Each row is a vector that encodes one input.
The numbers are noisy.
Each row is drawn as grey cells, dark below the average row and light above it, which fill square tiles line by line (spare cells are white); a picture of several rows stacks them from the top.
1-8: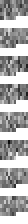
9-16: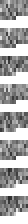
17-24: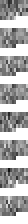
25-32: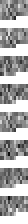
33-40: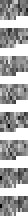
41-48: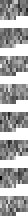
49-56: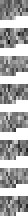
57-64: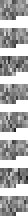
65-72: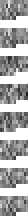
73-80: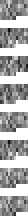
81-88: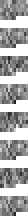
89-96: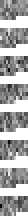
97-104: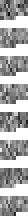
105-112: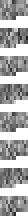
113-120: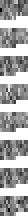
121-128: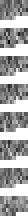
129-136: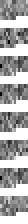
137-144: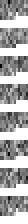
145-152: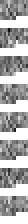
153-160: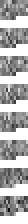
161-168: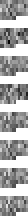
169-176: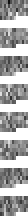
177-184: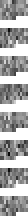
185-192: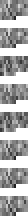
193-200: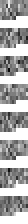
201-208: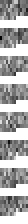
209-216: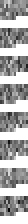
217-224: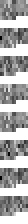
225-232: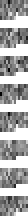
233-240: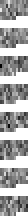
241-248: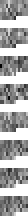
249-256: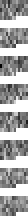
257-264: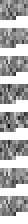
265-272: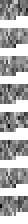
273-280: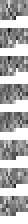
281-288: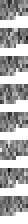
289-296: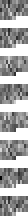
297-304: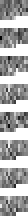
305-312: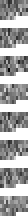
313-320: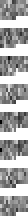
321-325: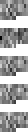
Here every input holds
either a point on each of two 6-point lines and a true/false value, or a point on an 8-point line.
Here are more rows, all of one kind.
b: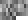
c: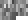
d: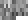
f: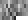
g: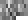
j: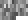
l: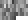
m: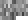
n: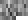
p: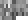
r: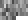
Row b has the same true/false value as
f, g and n.
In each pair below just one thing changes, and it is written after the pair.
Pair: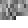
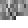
the place on one of the two 6-point lines
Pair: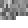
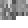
the place on one of the two 6-point lines
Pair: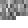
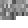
the true/false value
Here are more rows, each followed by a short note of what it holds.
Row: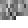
a point on each of two 6-point lines and a true/false value
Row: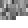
a point on each of two 6-point lines and a true/false value
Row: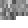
a point on each of two 6-point lines and a true/false value
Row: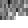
a point on an 8-point line
